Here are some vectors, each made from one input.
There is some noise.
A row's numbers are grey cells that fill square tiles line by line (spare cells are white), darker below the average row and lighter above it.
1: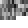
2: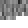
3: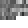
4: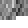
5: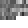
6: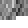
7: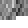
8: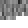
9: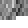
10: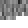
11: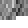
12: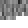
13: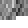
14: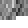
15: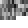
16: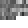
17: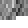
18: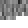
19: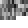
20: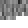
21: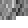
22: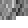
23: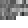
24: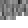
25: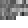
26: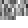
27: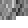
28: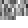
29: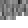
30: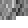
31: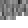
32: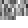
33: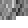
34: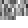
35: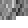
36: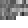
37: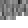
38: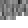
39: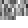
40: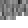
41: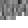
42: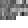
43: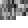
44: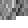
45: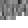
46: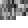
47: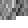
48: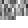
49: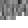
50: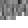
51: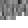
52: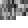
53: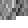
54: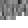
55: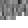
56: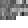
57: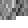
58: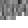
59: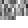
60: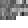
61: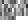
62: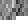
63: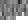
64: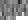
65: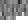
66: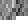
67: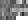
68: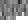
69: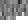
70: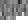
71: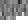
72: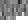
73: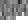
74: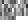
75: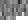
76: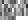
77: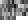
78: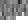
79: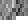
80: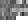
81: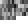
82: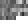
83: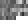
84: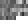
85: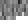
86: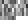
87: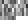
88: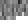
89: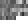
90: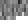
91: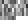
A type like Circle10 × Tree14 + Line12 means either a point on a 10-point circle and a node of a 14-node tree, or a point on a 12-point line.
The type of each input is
Label5.
